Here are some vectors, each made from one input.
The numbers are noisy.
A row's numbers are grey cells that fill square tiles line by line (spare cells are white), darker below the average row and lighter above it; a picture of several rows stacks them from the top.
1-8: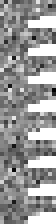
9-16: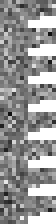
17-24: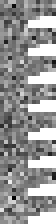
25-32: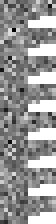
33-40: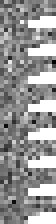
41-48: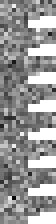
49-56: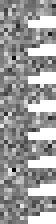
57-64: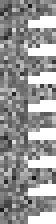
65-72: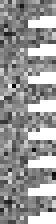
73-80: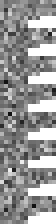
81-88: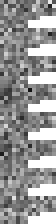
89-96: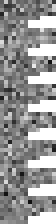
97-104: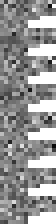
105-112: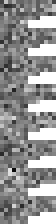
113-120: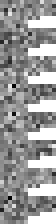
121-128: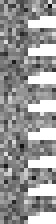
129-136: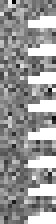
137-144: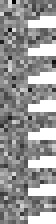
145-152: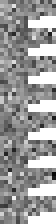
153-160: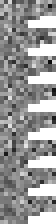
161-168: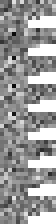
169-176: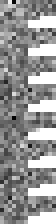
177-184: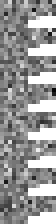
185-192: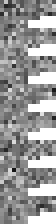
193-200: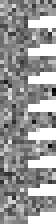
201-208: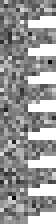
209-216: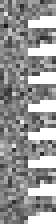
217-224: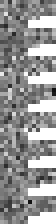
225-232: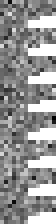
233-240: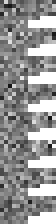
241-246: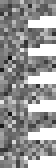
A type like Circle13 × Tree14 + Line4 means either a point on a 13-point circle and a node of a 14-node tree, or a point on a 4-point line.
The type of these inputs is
Bool × Label8.
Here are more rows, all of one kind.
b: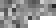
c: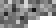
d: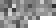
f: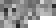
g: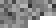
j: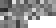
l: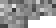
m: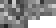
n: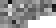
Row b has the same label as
d, f and j.
